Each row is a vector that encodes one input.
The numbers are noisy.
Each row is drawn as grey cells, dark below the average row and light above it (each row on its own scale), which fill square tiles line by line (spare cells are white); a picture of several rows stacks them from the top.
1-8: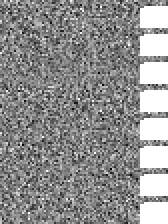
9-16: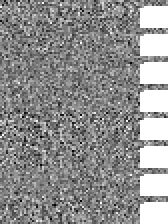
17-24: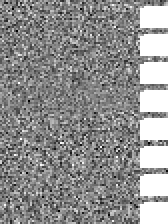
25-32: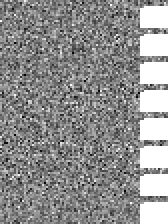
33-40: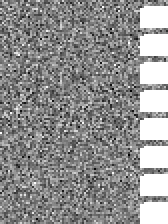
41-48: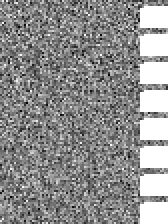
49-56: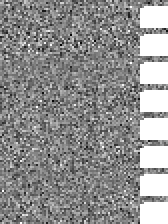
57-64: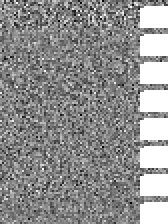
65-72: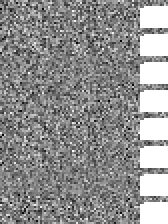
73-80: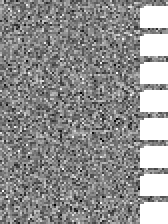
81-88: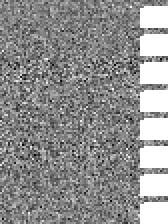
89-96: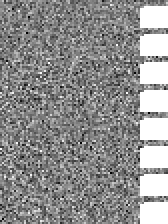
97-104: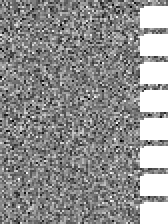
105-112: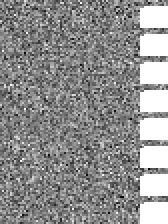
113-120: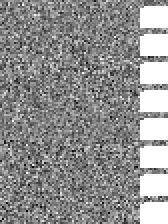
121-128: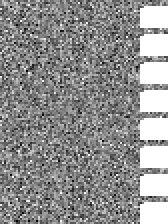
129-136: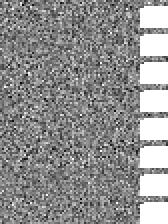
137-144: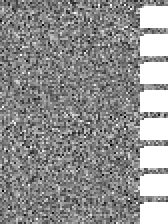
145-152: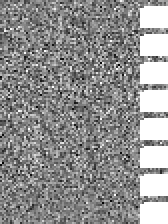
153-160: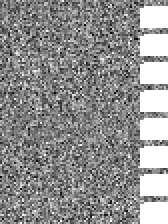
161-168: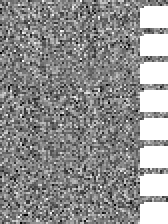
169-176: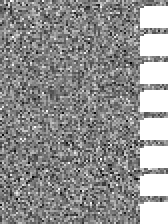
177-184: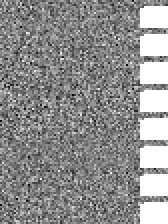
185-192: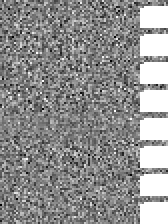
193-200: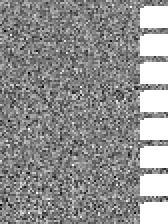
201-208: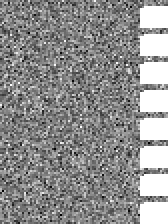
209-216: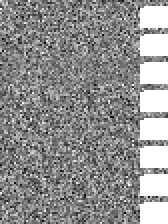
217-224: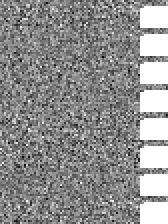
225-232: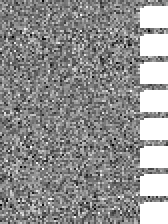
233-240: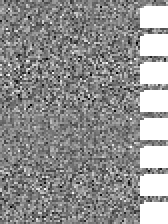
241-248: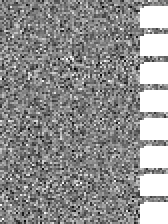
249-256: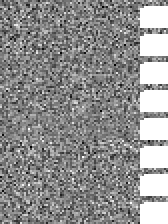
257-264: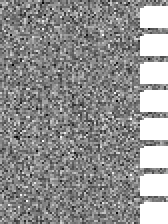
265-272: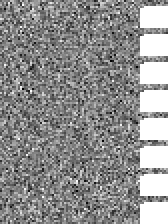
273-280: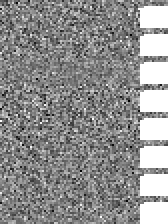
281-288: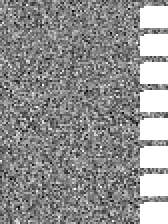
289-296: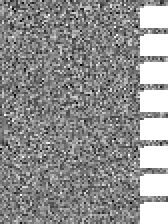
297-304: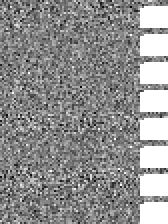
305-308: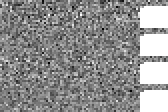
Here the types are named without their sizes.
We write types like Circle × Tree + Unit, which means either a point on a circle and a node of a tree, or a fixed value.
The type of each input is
(Circle + Label × Label) × Label + Line.
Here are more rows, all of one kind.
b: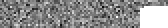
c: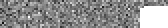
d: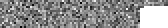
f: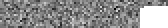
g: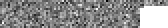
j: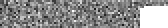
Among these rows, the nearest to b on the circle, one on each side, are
f and g.
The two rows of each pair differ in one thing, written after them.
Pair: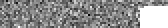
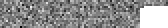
the label
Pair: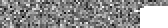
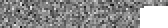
the label
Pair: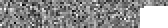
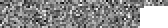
the place on the circle
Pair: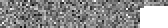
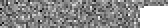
the place on the circle
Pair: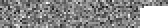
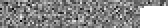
the label
